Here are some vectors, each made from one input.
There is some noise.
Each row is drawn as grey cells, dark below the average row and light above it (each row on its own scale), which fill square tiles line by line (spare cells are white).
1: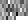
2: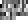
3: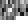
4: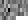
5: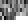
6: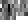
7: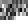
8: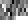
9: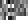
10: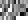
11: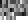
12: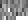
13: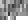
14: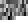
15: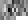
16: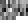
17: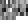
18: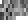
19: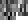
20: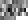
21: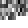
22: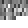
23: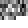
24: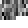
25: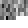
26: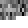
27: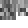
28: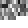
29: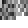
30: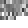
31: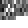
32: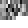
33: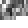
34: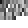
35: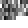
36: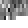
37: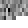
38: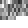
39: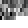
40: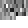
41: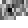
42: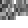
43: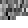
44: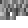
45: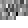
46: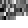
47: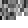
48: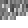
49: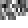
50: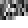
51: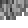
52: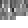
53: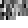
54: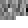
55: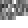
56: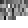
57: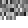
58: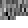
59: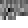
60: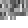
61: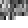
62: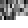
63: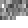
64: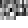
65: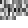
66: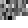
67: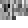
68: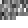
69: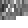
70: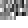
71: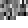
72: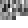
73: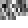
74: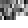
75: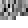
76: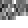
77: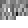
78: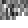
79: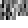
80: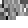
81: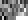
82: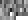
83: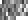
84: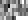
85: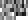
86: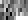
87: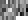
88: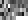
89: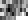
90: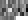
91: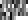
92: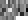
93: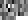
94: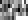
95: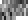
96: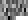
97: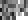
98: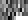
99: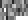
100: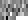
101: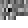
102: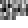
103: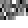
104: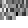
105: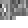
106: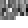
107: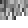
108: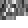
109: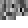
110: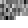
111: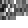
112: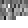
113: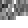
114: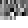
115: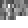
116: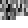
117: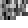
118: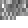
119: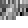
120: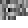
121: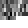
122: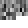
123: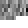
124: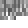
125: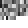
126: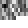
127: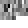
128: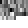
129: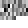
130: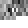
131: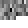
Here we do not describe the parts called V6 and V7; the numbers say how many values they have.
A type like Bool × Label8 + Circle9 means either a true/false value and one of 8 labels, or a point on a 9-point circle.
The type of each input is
Bool × Bool × Bool + (Line5 + V7) × V6.
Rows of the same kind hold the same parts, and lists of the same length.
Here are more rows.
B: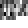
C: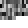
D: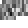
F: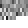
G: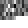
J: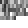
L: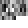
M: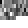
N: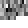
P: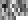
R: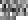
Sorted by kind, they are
B, D
C, F, J, M, N, R
G, L, P

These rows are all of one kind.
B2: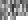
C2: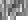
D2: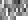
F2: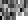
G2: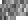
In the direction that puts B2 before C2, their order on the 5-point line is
F2, B2, G2, C2, D2.
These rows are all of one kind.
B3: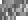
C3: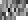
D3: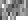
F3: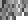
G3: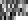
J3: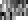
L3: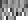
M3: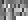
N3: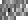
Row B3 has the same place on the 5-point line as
D3 and N3.
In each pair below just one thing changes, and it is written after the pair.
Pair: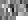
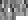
the value of V6
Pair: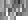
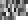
the value of V6
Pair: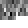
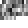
the value of V6
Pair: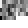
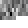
the place on the 5-point line
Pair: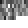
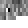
the place on the 5-point line
